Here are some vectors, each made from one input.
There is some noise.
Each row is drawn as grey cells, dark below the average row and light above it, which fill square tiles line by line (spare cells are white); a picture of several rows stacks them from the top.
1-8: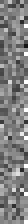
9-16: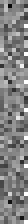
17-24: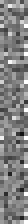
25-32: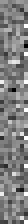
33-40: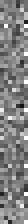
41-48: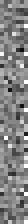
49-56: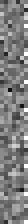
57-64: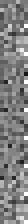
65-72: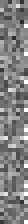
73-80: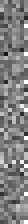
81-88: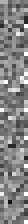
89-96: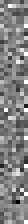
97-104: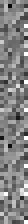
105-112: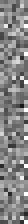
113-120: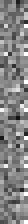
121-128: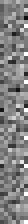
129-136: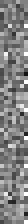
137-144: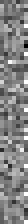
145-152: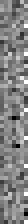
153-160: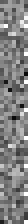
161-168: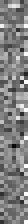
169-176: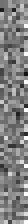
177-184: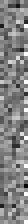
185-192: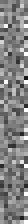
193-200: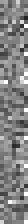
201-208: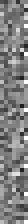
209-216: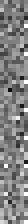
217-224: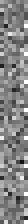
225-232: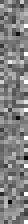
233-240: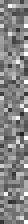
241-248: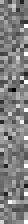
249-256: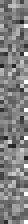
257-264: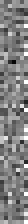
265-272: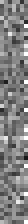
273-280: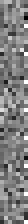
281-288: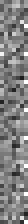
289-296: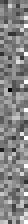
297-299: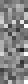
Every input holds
one of 12 labels and three true/false values.
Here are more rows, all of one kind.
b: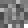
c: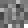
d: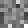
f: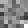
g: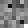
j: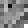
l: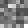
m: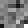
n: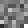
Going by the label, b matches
c, d and l.
